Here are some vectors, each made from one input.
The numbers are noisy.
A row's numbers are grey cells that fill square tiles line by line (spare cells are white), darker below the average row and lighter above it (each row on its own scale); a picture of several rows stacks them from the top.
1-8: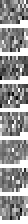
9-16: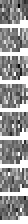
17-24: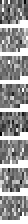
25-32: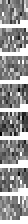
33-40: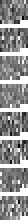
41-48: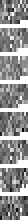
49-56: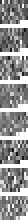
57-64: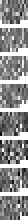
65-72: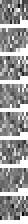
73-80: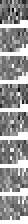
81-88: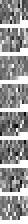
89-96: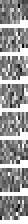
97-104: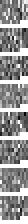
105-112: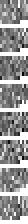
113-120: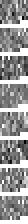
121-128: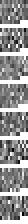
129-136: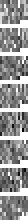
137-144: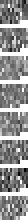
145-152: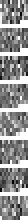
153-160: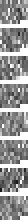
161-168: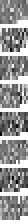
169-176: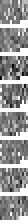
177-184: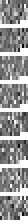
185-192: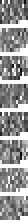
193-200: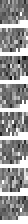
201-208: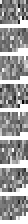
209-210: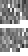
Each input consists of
either a point on each of three 4-point lines and a true/false value, or a point on a 6-point line.
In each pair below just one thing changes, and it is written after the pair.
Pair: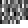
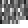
the place on one of the three 4-point lines
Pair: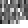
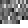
the true/false value
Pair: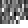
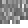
the place on one of the three 4-point lines
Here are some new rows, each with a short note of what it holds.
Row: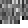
a point on each of three 4-point lines and a true/false value
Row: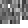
a point on each of three 4-point lines and a true/false value
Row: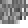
a point on a 6-point line
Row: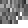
a point on each of three 4-point lines and a true/false value
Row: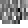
a point on a 6-point line
